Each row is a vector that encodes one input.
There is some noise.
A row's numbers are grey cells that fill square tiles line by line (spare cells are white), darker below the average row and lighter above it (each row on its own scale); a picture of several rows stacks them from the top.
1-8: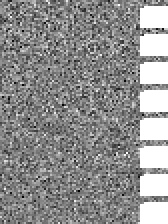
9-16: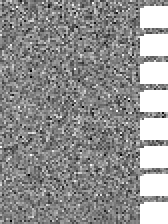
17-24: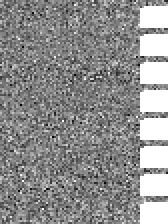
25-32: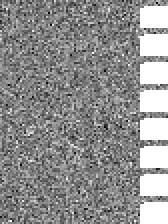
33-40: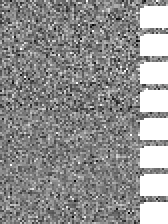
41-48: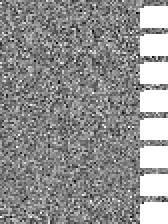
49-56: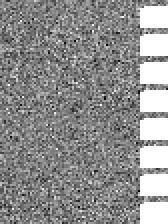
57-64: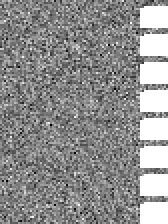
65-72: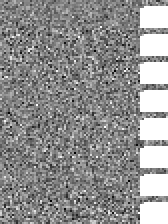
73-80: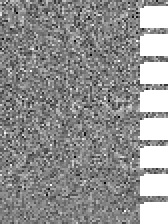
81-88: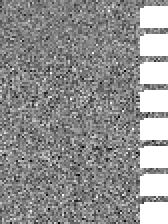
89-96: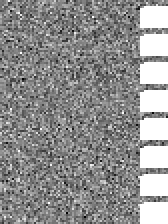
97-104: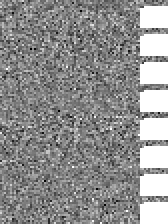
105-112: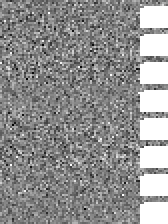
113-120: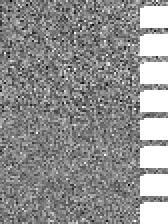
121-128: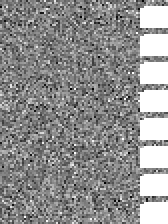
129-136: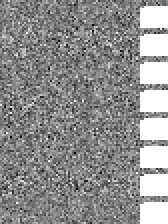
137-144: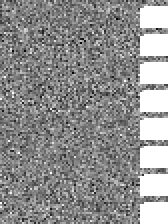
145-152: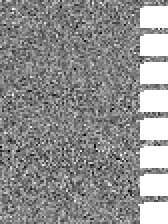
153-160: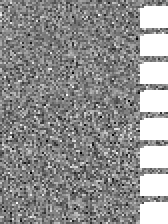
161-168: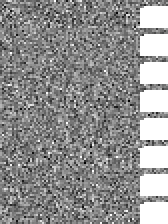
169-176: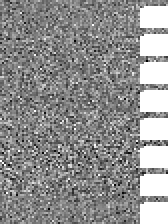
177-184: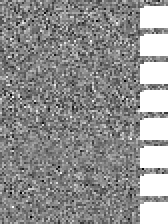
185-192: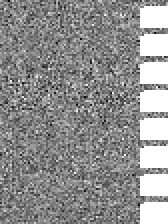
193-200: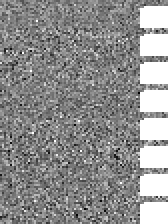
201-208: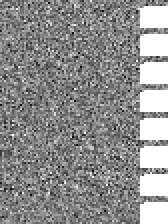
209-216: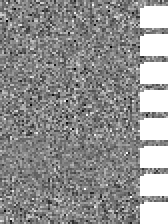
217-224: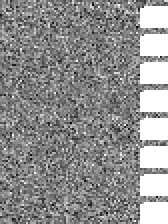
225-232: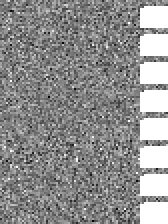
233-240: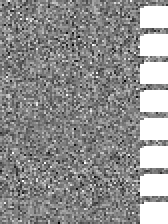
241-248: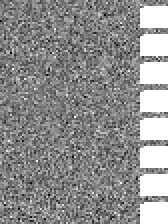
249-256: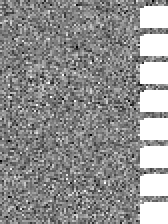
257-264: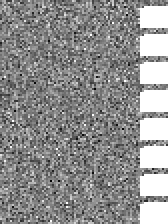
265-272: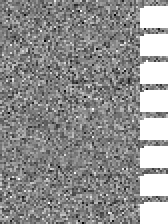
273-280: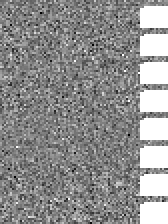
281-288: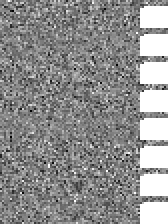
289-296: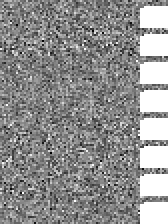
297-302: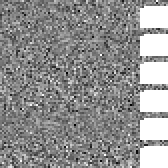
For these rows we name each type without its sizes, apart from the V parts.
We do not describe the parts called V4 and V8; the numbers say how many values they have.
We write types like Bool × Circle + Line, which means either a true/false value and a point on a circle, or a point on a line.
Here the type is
(Circle + V8) × (Line + (Tree + Unit) × V4).
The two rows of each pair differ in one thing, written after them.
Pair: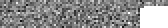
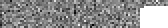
the place on the line
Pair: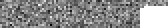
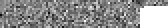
the place on the line
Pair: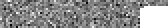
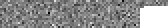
the place on the line
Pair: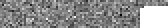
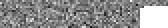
the place on the line
